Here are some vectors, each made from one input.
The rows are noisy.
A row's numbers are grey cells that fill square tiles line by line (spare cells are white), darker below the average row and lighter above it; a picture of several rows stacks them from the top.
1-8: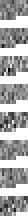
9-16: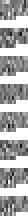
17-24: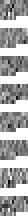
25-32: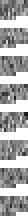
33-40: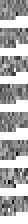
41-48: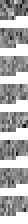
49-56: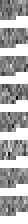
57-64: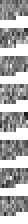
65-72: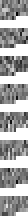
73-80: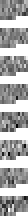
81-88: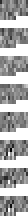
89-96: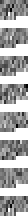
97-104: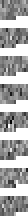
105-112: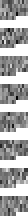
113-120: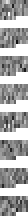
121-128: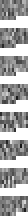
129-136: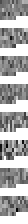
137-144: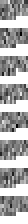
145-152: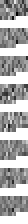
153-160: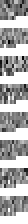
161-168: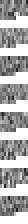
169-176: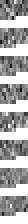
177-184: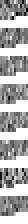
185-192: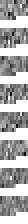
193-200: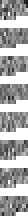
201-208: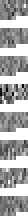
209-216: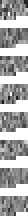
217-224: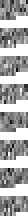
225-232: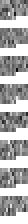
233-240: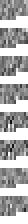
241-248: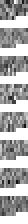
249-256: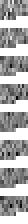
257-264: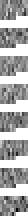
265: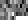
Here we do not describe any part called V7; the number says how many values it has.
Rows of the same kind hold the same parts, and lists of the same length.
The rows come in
4 kinds.
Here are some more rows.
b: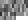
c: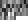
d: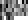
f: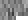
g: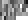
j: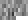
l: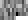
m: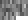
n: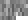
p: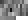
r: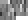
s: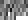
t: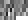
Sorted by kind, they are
b, c, g, r, s, t
d
f, j, m, n, p
l

